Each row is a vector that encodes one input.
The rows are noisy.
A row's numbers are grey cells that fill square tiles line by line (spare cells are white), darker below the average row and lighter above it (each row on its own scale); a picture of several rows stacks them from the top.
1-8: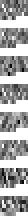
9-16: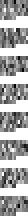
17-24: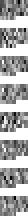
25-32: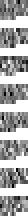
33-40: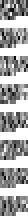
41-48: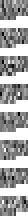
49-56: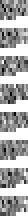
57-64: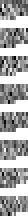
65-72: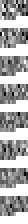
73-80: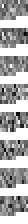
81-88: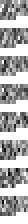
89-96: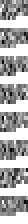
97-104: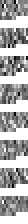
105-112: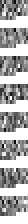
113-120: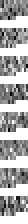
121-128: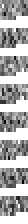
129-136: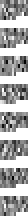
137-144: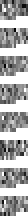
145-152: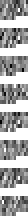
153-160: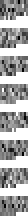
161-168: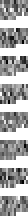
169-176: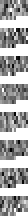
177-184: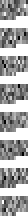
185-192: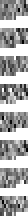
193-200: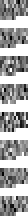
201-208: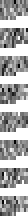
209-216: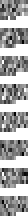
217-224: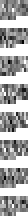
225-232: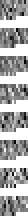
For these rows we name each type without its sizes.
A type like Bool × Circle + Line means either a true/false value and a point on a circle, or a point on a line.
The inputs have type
(Bool × Bool × Bool + Label) × (Circle + Unit).
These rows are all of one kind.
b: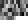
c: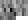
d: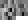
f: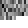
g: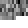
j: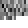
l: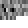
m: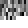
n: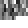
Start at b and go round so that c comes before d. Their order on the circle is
b, l, c, m, d, j, g, f, n.
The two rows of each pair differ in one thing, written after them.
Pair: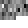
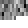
the label
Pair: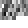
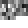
the place on the circle
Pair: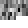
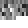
the place on the circle
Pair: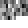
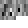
the label
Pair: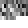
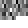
the place on the circle
